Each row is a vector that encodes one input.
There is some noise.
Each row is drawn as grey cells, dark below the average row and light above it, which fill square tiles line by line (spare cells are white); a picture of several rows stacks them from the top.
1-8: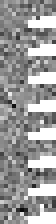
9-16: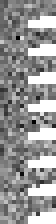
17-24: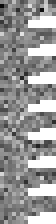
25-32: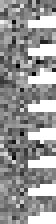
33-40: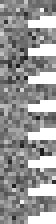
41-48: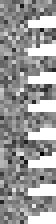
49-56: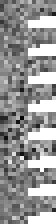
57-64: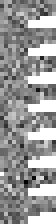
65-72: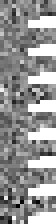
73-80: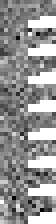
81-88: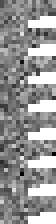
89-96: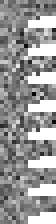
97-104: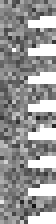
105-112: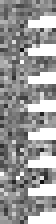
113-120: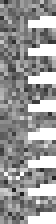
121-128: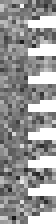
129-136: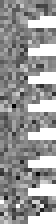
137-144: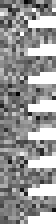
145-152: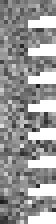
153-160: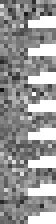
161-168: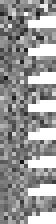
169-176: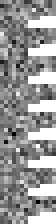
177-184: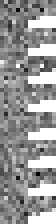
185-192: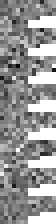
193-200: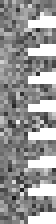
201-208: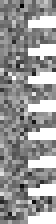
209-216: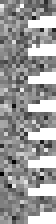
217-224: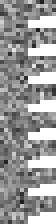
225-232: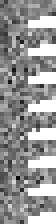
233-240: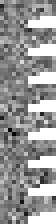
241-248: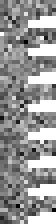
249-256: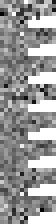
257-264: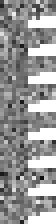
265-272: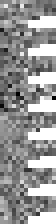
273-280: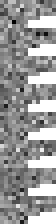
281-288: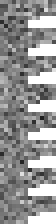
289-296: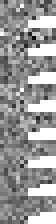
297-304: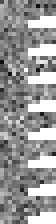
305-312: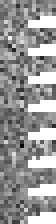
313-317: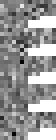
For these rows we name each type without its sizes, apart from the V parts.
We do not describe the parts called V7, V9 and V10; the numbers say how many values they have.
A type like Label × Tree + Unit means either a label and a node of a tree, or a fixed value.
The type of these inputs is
((Bool × V10 + V9) × V7 + Line) × Circle.
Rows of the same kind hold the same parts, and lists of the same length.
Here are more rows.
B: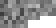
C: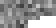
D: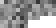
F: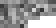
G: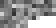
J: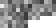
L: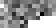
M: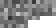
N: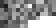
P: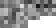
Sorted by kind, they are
B, D, L, M, P
C, F, G, N
J

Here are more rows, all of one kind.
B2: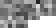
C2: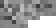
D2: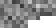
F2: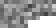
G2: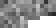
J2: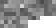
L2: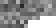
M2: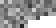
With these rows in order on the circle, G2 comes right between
D2 and J2.
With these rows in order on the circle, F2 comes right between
B2 and D2.
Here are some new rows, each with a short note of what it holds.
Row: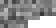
a point on a circle, a value of V7 and a value of V9
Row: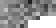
a point on a circle, a value of V7 and a value of V9
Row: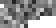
a point on a circle and a point on a line
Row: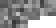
a point on a circle, a value of V7 and a value of V9
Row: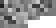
a point on a circle, a true/false value, a value of V7 and a value of V10
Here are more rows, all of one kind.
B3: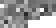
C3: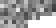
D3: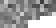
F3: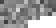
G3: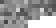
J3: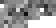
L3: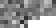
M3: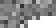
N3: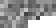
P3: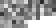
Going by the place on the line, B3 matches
D3 and N3.
